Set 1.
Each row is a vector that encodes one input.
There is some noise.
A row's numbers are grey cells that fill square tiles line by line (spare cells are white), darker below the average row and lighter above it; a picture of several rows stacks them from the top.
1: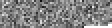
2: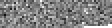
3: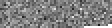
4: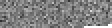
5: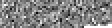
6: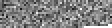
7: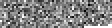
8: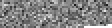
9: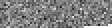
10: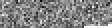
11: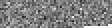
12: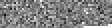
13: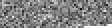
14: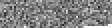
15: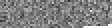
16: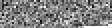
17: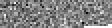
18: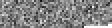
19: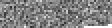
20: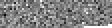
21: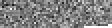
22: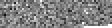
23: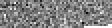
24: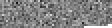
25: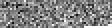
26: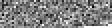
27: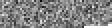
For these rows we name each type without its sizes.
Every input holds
a point on each of two lines.
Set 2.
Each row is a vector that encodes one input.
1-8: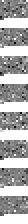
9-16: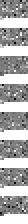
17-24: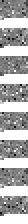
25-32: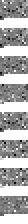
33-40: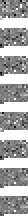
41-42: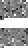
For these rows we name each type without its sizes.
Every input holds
a point on a line.
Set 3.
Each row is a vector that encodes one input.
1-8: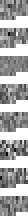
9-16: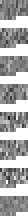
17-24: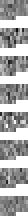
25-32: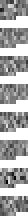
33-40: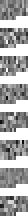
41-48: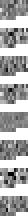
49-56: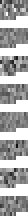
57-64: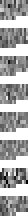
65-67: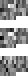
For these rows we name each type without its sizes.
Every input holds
either a point on a circle, or a fixed value.
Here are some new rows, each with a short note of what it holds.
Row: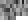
a point on a circle
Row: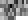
a point on a circle
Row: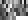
a point on a circle
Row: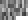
a fixed value
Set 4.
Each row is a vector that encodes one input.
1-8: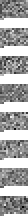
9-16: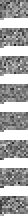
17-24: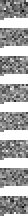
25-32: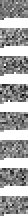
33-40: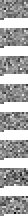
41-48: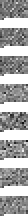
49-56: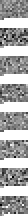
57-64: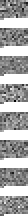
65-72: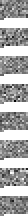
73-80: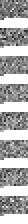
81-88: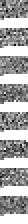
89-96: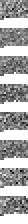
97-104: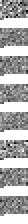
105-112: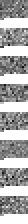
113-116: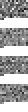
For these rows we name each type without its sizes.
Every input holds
a point on each of two lines.
